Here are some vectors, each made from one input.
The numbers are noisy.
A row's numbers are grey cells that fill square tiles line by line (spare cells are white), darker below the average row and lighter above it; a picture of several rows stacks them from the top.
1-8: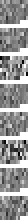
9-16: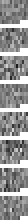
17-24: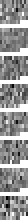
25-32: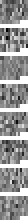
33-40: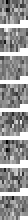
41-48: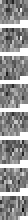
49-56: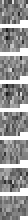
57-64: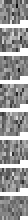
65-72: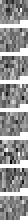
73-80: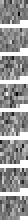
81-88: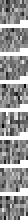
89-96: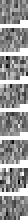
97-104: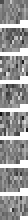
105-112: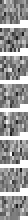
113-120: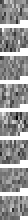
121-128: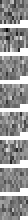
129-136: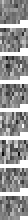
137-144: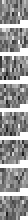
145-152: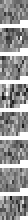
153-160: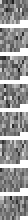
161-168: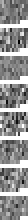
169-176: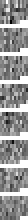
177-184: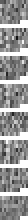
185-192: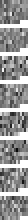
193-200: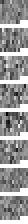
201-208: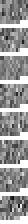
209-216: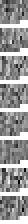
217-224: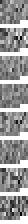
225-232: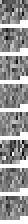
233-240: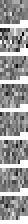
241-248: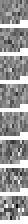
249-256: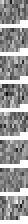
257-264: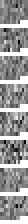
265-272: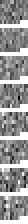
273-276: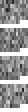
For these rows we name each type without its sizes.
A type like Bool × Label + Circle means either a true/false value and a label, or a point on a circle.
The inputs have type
Tree.
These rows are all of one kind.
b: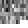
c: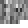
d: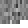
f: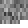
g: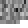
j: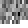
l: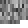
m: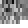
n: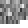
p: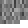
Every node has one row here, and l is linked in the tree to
c.
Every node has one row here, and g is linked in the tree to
c.
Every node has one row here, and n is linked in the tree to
d.
